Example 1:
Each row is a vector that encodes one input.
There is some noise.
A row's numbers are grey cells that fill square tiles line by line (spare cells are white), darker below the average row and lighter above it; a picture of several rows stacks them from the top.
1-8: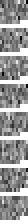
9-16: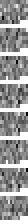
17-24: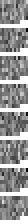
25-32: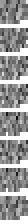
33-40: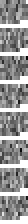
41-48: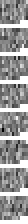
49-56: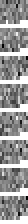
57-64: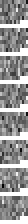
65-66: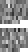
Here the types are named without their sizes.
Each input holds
either a point on a circle, or a point on a line.
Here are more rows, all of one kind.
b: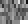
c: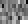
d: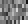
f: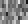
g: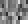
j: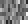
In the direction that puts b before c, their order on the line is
d, j, b, c, g, f.
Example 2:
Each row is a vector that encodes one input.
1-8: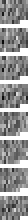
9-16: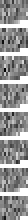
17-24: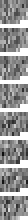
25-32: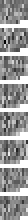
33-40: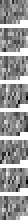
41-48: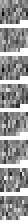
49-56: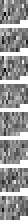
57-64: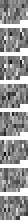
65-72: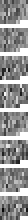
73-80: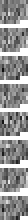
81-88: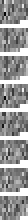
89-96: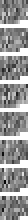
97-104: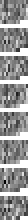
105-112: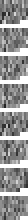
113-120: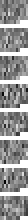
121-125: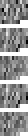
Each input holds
either a point on a 10-point circle, or a point on a 13-point line.
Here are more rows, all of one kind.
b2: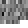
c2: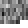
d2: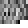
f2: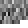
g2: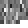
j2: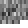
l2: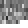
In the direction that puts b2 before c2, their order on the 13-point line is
b2, c2, j2, f2, l2, d2, g2.
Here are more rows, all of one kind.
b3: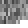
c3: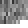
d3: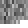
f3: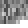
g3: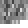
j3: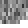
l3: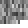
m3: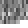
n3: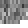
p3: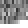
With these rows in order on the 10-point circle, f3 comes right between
b3 and j3.
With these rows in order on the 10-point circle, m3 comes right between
l3 and p3.
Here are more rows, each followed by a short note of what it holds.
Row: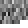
a point on a 13-point line
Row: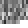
a point on a 10-point circle
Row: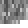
a point on a 10-point circle
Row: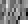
a point on a 13-point line
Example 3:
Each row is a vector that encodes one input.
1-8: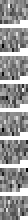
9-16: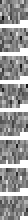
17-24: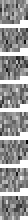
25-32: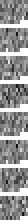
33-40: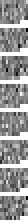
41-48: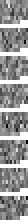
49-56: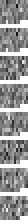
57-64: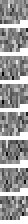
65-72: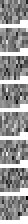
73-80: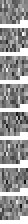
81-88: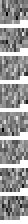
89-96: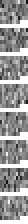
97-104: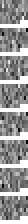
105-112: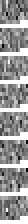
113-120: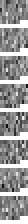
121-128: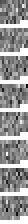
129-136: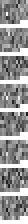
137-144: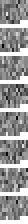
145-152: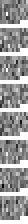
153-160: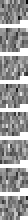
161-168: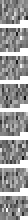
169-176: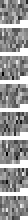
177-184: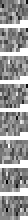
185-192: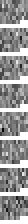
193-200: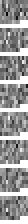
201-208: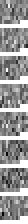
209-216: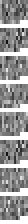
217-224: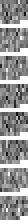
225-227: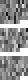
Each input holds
either a point on a 17-point circle, or a point on an 18-point circle.
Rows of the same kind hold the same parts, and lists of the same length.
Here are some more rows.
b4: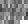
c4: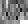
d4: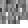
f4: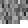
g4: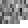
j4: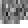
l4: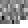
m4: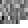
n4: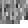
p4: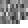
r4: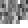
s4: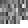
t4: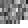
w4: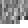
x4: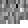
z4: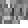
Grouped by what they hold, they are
b4, d4, g4, l4, m4, n4, p4, w4, x4, z4
c4, f4, j4, r4, s4, t4

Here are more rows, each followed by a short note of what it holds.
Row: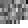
a point on a 17-point circle
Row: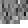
a point on a 17-point circle
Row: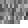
a point on an 18-point circle
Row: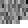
a point on a 17-point circle
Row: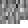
a point on an 18-point circle
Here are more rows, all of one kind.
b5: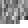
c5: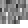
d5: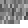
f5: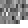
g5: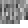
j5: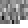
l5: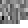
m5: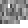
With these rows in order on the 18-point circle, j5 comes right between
l5 and m5.
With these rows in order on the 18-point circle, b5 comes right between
d5 and g5.
